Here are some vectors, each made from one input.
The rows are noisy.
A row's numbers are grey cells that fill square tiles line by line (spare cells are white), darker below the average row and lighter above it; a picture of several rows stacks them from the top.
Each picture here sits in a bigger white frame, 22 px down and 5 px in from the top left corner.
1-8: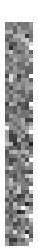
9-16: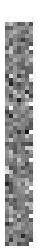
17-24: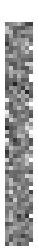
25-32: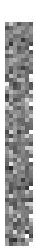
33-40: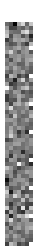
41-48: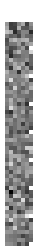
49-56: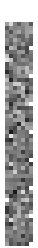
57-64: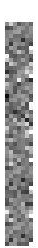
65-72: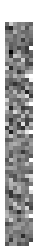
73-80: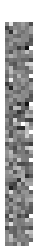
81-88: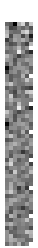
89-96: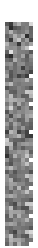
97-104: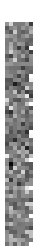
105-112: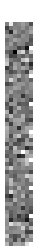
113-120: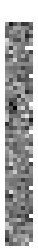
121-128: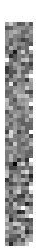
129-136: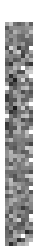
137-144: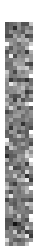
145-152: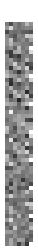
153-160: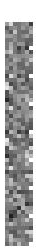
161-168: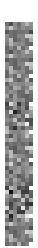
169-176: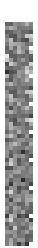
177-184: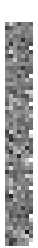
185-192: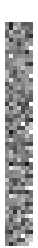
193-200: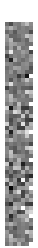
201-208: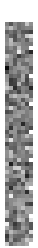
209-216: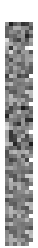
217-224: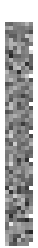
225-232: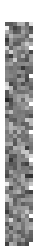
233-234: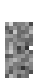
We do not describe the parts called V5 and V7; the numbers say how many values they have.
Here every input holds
either a point on an 8-point line and a value of V5, or a node of an 8-node tree, or three true/false values, or a value of V7.
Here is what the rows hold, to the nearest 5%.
About 30% of them hold a point on an 8-point line and a value of V5. About 15% of them hold a node of an 8-node tree. About 35% of them hold three true/false values. The rest hold a value of V7.
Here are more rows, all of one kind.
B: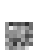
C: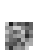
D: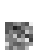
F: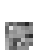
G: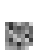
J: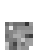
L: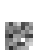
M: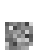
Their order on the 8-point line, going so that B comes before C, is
D, G, M, L, J, F, B, C.
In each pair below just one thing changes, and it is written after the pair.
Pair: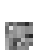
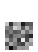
the value of V5
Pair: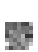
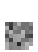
the value of V5
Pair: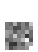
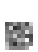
the value of V5
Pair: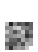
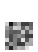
the value of V5
